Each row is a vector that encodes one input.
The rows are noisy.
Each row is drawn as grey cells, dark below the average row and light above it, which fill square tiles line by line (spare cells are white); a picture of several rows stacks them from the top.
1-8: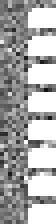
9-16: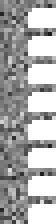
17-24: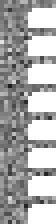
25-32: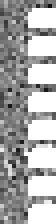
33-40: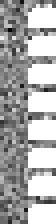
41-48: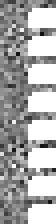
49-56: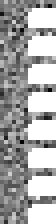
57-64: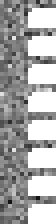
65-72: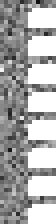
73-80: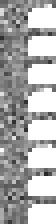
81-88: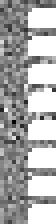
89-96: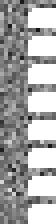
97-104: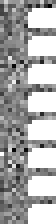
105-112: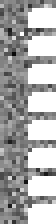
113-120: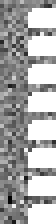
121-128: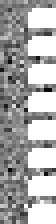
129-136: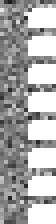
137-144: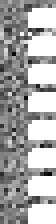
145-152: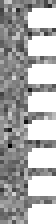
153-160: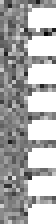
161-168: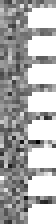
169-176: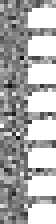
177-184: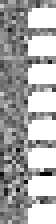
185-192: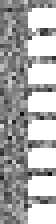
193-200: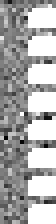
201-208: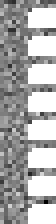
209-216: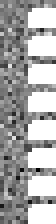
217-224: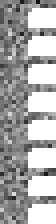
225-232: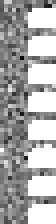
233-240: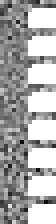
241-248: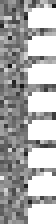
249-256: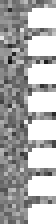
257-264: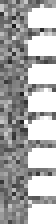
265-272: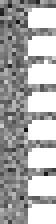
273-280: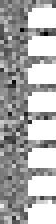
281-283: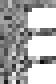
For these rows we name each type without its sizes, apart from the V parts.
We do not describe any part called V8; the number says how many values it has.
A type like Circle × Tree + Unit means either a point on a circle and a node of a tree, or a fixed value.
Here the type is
List(Label + Line) × V8.
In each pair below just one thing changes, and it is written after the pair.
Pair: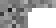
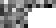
the value of V8
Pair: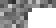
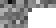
the label in item 2 of the list
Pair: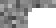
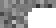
the label in item 2 of the list
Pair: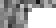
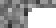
the label in item 1 of the list
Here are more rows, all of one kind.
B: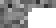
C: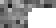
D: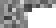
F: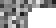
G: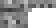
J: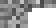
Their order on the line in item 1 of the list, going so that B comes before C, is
J, D, B, F, C, G.
